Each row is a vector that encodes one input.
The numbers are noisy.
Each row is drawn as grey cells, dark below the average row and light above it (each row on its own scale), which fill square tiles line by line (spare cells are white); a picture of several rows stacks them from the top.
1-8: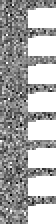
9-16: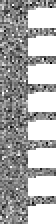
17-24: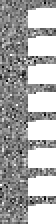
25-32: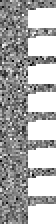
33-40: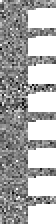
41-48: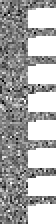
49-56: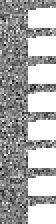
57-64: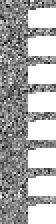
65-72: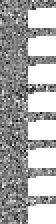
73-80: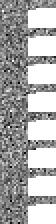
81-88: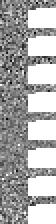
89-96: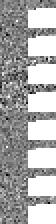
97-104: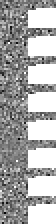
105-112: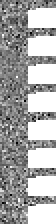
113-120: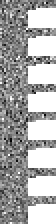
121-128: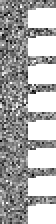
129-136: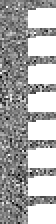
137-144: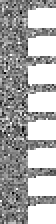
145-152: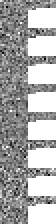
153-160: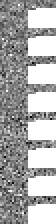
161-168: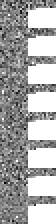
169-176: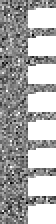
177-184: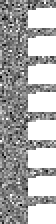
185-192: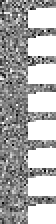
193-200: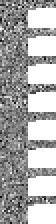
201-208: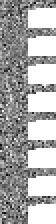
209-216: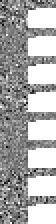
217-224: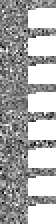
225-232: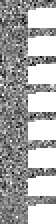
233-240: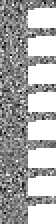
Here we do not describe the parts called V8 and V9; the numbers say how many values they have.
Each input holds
a point on a 12-point line and a value of V8, together with either a point on a 13-point line, or a value of V9.
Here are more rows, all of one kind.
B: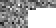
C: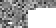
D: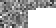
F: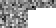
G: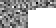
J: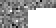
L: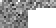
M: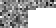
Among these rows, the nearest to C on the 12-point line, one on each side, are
D and G.
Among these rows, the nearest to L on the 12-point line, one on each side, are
B and F.
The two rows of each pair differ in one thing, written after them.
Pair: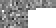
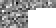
the place on the 12-point line
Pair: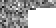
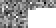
the value of V8
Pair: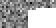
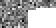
the value of V8
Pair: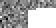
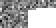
the place on the 12-point line
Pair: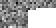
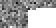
the place on the 12-point line
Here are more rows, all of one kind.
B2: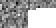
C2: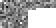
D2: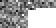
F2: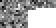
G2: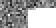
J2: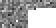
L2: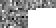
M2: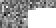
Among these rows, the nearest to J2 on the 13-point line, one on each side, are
C2 and L2.
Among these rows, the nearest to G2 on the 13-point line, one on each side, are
B2 and C2.
